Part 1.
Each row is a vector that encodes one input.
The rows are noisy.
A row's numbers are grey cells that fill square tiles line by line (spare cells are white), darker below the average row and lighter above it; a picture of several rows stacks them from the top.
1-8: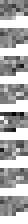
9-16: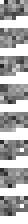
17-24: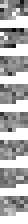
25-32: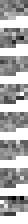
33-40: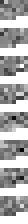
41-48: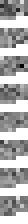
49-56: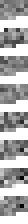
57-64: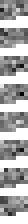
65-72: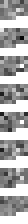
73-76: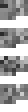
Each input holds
either a fixed value, or a node of a 13-node tree.
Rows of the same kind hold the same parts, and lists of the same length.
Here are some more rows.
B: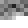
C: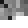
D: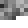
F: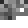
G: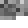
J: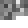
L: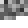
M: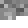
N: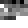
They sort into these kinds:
B, C, D, F, G, J, L, M
N

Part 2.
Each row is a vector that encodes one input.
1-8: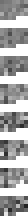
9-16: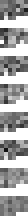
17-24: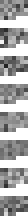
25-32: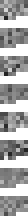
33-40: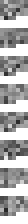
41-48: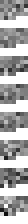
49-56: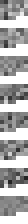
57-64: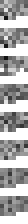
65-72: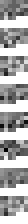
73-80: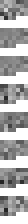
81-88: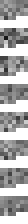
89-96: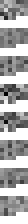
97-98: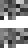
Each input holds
a node of a 13-node tree.
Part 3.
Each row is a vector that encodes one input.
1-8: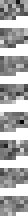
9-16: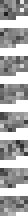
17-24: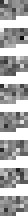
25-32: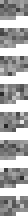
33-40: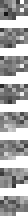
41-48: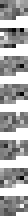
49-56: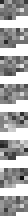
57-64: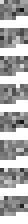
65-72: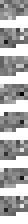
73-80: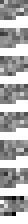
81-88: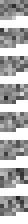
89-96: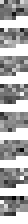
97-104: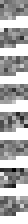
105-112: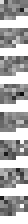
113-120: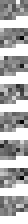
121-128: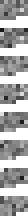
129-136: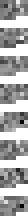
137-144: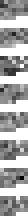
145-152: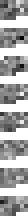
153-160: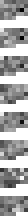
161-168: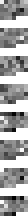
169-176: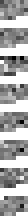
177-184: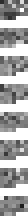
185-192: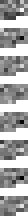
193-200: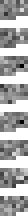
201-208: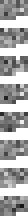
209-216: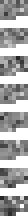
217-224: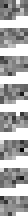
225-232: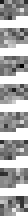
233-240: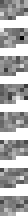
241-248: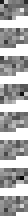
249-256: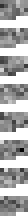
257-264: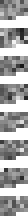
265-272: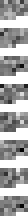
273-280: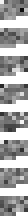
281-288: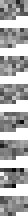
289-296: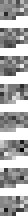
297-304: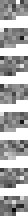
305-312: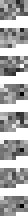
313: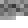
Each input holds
either a fixed value, or a node of a 17-node tree.
